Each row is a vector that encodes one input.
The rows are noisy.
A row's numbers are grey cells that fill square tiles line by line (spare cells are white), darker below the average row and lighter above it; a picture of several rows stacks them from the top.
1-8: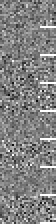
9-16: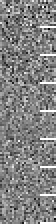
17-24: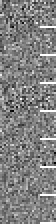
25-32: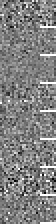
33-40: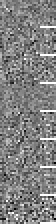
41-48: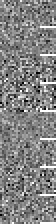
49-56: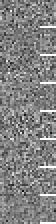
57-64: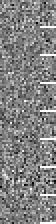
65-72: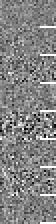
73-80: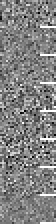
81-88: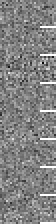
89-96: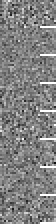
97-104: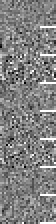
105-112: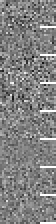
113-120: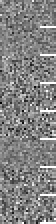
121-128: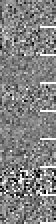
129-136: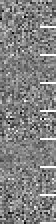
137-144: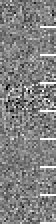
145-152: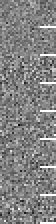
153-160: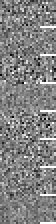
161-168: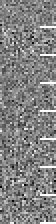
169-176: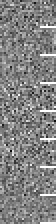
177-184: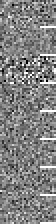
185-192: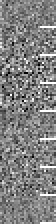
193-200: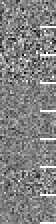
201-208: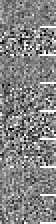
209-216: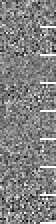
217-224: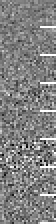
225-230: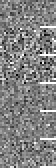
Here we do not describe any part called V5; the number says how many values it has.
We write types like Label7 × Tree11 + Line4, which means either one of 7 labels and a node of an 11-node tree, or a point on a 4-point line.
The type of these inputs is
Circle11 × (Tree11 + V5) + Tree10.
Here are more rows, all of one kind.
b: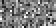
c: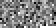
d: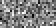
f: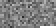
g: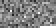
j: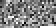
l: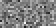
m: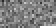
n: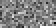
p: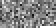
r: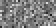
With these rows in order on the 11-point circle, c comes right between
b and g.
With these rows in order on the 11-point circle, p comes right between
j and r.
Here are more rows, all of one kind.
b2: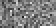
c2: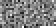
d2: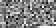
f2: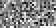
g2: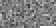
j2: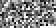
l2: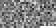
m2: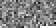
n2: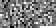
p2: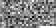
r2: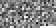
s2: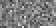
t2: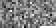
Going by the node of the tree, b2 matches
j2, r2, s2 and t2.
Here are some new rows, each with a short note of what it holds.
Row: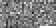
a point on an 11-point circle and a node of an 11-node tree
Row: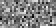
a node of a 10-node tree
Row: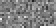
a point on an 11-point circle and a value of V5
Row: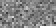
a point on an 11-point circle and a node of an 11-node tree
